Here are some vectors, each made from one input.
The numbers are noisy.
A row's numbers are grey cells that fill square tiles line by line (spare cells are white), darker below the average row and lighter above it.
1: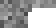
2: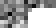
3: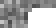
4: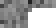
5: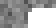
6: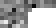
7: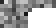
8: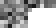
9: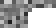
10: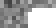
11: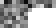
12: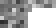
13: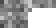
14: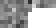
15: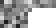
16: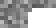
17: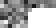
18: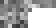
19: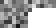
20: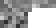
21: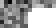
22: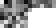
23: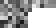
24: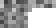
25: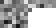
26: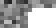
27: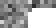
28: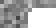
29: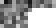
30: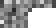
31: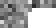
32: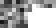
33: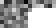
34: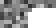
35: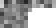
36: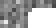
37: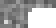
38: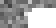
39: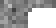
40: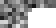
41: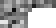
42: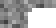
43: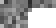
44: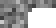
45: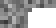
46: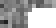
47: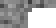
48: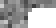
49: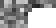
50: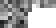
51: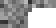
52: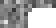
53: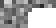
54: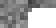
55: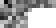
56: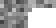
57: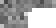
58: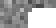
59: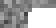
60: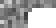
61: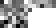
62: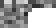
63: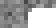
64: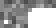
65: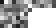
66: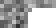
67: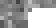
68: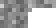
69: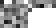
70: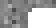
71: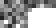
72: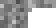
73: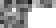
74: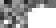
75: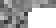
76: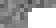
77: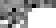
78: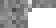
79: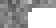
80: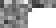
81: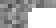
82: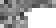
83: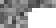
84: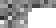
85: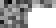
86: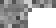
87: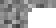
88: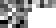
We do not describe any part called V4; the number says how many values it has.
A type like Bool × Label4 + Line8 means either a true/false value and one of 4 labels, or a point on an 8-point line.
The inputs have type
Bool × (Line5 + V4).
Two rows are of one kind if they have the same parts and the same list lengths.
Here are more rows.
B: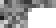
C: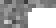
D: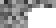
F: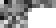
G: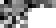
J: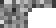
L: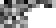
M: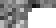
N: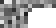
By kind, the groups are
B, D, F, G, L, M, N
C, J

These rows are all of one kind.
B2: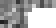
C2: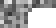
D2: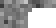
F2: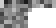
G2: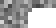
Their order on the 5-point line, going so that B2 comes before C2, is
D2, B2, G2, F2, C2.
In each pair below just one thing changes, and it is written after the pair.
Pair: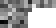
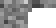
the true/false value
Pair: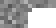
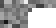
the place on the 5-point line
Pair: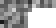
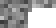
the place on the 5-point line
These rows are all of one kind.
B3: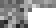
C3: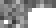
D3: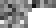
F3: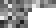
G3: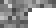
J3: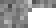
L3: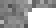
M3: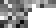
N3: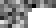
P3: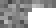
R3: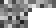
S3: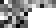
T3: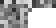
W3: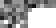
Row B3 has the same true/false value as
D3, J3, L3 and T3.
